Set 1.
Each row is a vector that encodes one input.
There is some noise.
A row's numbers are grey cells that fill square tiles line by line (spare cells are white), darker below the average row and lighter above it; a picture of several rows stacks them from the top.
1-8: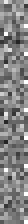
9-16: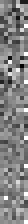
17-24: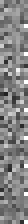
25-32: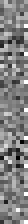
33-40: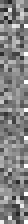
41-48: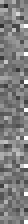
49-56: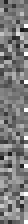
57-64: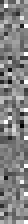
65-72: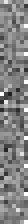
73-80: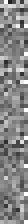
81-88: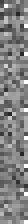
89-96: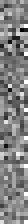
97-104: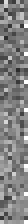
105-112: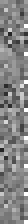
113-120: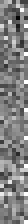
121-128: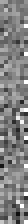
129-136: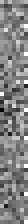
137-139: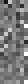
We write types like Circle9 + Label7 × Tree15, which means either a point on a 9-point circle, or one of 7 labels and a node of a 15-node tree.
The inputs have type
Bool × Tree12 + Unit.
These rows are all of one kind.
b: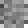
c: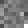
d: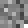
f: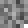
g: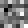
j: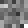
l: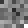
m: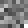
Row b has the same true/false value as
d and f.
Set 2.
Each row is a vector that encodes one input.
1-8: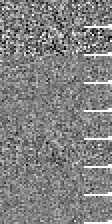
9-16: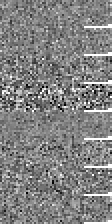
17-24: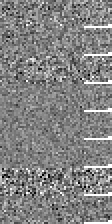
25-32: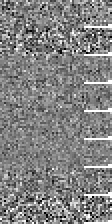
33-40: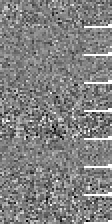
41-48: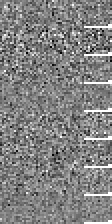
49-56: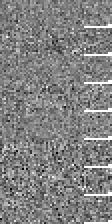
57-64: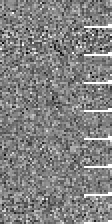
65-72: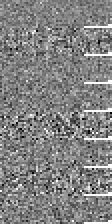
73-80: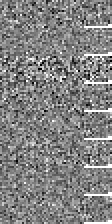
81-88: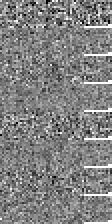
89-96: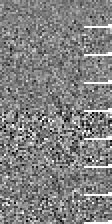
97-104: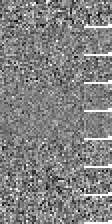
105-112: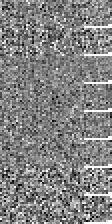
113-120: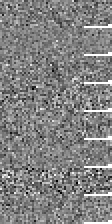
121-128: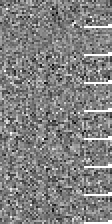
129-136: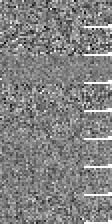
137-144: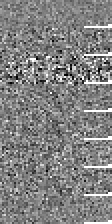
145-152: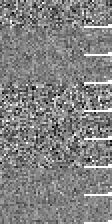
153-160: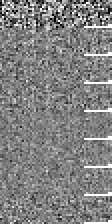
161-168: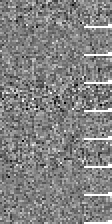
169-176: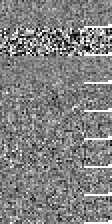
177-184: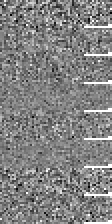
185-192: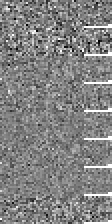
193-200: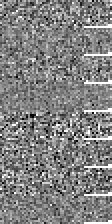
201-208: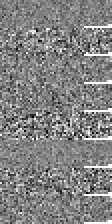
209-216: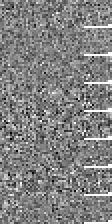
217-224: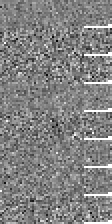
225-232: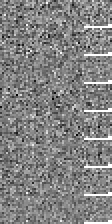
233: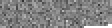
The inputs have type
Circle17 + Line11.
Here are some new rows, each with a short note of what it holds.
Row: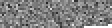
a point on an 11-point line
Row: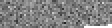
a point on a 17-point circle
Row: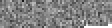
a point on a 17-point circle
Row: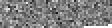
a point on an 11-point line
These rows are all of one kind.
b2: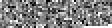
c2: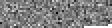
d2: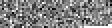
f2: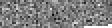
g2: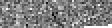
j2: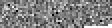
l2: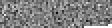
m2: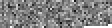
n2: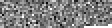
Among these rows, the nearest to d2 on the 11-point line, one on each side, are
f2 and j2.
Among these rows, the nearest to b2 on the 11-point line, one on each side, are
c2 and n2.
